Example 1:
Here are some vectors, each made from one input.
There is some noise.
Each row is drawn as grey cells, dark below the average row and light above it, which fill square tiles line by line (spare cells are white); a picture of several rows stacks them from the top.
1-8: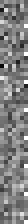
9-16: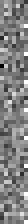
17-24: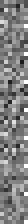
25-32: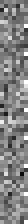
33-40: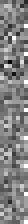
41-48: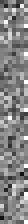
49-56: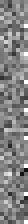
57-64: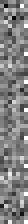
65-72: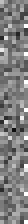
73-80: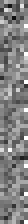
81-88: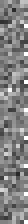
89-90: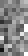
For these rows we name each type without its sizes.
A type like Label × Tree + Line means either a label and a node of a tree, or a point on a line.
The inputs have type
Line.
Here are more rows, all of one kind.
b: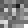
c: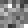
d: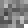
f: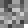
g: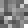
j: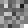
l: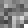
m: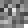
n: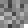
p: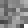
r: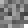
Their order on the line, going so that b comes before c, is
b, m, r, g, d, l, p, f, n, j, c.
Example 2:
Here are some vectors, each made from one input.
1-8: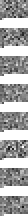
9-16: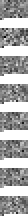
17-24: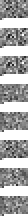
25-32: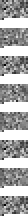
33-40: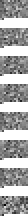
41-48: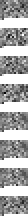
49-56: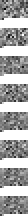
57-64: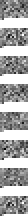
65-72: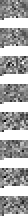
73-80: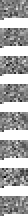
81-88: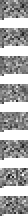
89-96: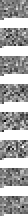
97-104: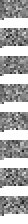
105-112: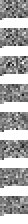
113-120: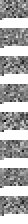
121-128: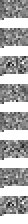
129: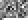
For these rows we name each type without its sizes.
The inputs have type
Line.
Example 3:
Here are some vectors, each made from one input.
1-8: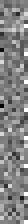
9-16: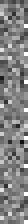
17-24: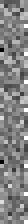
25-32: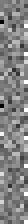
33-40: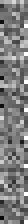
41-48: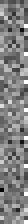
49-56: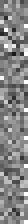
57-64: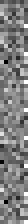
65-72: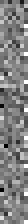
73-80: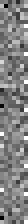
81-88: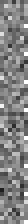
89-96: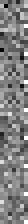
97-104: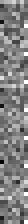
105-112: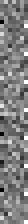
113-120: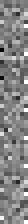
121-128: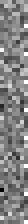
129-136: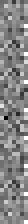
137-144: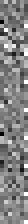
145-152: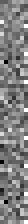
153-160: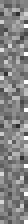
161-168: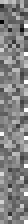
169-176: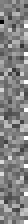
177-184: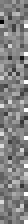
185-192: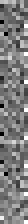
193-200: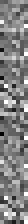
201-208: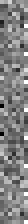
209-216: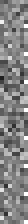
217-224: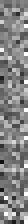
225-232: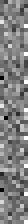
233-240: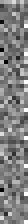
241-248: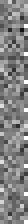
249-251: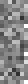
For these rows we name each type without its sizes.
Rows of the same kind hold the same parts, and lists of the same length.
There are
2 kinds of row.
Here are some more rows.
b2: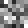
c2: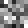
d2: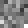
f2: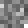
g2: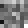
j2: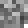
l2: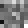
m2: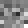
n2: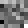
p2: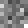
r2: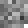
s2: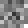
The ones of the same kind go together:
b2, c2
d2, f2, g2, j2, l2, m2, n2, p2, r2, s2

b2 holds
a fixed value.
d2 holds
a point on a circle.
